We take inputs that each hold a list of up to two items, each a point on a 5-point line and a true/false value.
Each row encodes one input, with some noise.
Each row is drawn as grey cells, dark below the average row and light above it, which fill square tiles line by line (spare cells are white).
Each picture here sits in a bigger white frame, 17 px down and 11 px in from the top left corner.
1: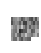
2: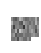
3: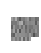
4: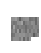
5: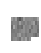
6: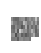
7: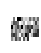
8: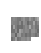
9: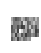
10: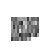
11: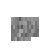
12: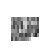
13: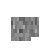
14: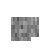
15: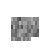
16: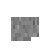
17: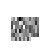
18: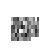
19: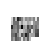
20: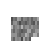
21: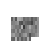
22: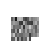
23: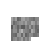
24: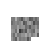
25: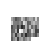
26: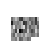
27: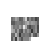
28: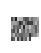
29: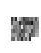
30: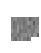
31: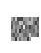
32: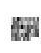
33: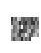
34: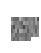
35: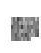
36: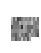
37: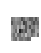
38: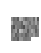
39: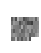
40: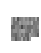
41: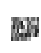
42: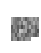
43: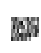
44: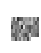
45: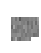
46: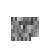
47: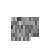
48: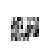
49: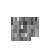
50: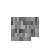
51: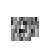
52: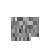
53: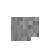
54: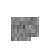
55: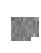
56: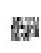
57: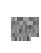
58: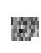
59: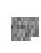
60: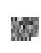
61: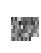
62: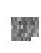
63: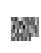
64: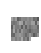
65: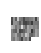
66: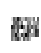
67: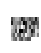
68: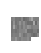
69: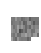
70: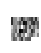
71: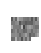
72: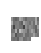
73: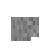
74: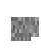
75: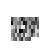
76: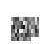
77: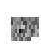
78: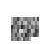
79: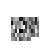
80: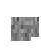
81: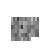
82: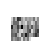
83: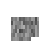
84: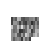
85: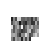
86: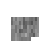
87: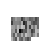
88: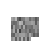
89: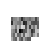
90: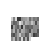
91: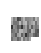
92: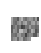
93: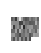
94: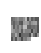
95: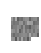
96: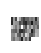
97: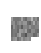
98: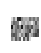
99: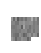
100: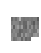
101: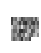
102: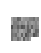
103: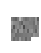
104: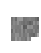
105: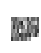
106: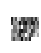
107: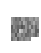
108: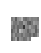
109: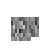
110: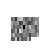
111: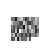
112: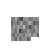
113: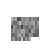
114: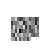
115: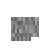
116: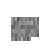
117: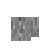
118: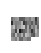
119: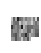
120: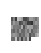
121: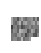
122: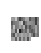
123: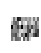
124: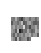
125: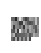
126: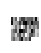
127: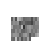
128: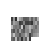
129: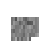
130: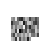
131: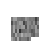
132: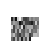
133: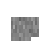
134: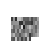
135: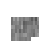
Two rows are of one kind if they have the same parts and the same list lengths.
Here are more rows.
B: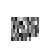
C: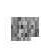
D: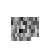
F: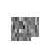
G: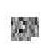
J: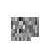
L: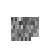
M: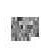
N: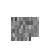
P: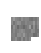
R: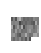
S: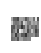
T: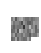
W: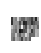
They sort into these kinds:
B
C, G, J, N, P, T, W
D, F, L, M, R, S

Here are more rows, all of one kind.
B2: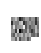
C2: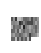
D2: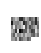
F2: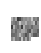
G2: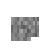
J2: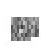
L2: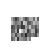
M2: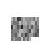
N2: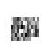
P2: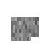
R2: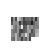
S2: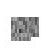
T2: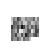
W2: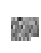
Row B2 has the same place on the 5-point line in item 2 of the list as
F2, J2, P2 and W2.
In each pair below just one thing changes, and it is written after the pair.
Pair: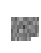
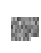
the true/false value in item 2 of the list
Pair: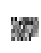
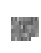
the true/false value in item 1 of the list
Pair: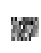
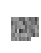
the true/false value in item 2 of the list
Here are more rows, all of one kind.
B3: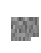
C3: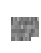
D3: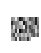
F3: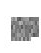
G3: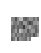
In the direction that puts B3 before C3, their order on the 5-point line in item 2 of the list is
G3, B3, F3, D3, C3.
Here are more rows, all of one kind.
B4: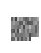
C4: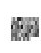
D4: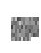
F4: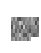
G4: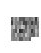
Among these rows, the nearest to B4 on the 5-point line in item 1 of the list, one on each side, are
C4 and G4.
